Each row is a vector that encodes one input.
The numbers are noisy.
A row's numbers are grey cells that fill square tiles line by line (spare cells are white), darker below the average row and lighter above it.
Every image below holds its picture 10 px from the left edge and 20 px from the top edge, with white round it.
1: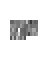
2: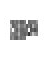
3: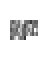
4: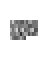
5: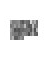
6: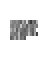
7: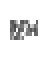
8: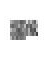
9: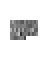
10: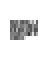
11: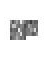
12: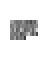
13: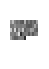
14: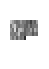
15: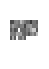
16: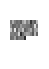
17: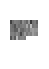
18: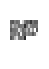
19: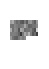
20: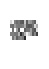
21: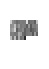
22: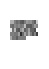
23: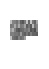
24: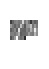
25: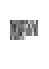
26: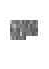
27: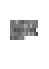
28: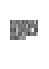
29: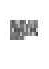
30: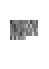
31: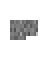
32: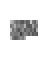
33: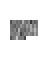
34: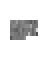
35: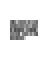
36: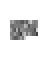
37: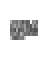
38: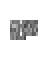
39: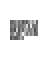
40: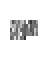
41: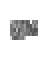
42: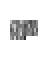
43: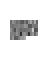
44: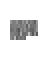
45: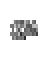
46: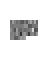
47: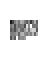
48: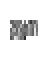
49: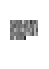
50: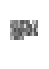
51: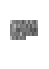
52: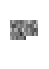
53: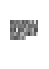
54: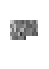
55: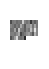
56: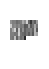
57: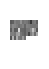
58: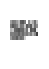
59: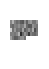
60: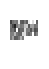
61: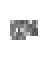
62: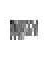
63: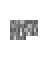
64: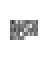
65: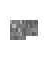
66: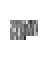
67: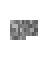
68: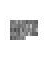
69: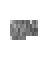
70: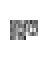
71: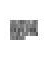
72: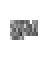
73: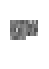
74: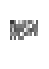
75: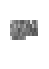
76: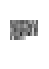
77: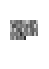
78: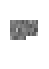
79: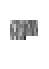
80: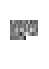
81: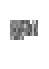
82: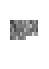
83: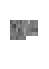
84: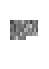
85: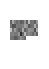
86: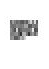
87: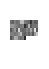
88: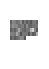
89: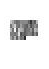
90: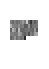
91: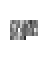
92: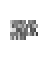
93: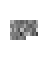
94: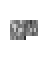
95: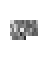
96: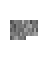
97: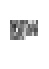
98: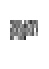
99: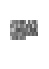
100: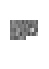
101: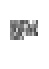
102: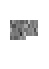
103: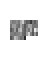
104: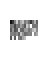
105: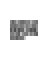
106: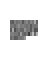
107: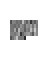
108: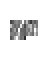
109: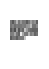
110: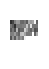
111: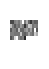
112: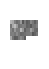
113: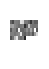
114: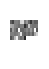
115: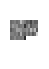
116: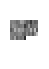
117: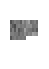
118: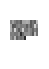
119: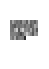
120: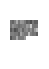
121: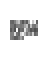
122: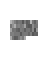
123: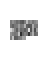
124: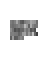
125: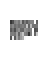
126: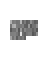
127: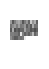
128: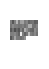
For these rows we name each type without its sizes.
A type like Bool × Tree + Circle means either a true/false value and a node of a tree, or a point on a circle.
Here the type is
Bool × Bool × Bool.
